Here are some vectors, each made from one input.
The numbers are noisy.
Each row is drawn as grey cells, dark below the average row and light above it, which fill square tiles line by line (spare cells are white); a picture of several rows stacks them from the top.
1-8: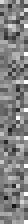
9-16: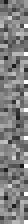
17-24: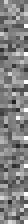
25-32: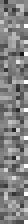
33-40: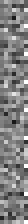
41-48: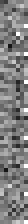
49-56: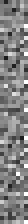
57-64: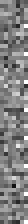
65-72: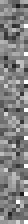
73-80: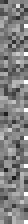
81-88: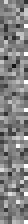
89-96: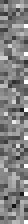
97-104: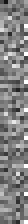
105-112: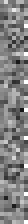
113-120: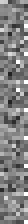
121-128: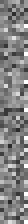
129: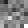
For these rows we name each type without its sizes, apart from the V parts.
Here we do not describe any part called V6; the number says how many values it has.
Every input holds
either a point on each of two circles, or a fixed value, or a true/false value and a value of V6.
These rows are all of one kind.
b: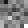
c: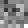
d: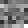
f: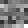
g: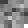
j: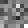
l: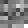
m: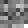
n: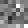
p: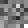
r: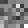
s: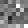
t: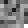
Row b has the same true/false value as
c, g and t.
